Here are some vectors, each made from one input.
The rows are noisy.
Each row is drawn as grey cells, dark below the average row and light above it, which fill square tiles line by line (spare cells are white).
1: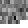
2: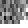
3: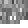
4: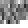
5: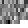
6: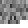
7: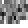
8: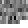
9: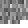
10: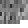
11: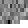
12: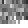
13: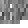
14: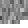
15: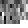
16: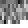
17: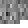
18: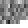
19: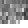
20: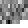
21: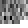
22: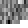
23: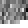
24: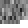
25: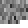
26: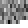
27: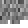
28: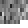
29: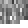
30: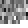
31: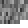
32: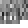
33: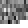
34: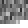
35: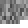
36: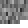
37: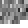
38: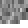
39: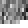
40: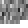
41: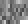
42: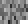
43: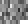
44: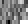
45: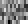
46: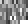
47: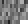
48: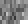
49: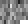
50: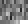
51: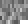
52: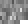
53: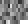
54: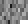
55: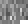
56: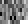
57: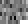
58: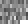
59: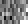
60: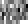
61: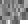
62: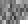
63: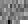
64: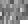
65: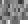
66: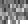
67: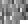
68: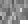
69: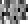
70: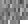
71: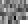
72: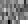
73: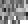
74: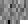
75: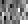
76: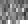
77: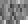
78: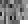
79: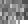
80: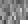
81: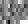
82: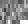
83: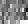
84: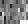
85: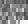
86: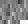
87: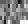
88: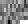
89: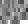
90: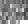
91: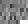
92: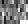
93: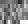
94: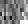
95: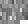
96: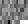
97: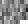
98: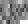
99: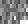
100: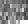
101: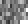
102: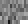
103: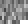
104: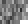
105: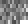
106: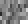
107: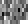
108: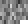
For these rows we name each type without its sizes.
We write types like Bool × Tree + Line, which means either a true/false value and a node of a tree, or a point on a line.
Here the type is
Bool × List(Line).
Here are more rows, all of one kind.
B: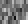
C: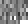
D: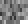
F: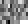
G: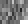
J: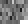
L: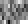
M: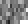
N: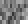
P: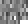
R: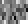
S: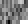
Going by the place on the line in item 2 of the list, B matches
L and R.
